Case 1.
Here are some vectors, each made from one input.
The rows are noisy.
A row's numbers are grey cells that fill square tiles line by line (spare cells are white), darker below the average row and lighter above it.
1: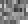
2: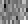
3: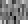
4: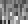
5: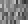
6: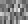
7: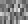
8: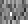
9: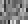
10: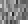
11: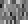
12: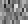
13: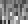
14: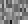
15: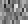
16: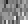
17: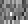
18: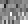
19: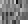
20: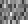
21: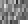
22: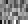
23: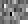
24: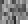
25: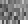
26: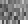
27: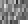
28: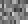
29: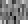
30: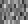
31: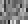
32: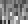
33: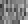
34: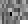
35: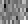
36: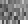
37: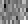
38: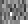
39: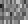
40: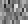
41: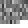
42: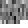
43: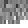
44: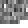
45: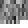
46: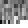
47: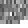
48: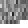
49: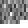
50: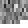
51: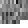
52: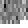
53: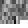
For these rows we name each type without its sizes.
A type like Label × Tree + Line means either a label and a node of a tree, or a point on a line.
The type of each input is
(Bool × Bool × Bool + Unit) × Tree.
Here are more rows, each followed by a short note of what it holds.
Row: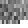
a node of a tree
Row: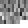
a node of a tree and three true/false values
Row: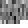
a node of a tree
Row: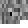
a node of a tree
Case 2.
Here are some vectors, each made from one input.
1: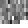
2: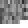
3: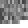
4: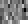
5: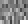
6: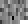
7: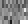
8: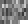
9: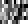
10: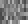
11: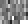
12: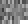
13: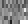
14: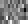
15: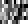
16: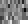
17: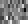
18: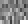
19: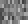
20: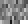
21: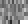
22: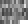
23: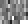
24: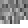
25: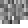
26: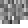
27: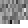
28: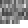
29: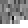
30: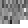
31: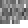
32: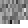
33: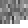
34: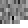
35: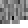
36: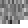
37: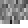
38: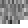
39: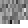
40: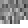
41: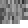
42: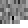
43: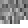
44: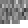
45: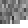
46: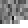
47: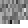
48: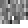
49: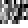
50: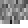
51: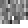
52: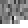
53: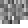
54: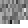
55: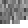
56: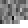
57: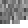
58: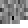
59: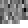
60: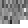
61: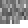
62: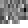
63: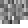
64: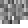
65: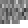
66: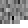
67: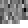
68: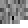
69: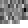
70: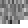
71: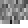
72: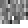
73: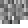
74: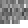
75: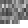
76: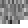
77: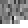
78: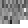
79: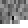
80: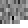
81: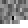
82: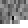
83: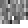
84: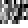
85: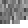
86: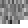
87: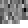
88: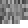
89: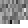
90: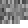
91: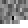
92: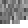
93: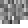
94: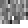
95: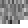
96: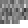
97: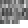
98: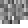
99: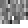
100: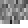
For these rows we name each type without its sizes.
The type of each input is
List(Line).
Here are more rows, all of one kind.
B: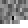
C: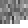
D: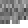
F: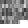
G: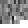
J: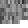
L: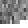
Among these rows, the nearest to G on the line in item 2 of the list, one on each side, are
C and J.
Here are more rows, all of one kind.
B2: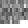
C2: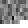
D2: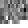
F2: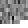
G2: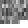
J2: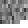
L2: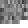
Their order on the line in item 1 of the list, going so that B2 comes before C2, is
G2, B2, J2, C2, F2, L2, D2.
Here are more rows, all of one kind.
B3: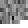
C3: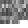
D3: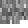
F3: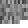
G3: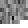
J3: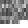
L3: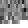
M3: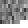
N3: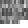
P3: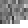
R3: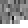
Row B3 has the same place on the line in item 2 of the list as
G3, L3, N3 and P3.
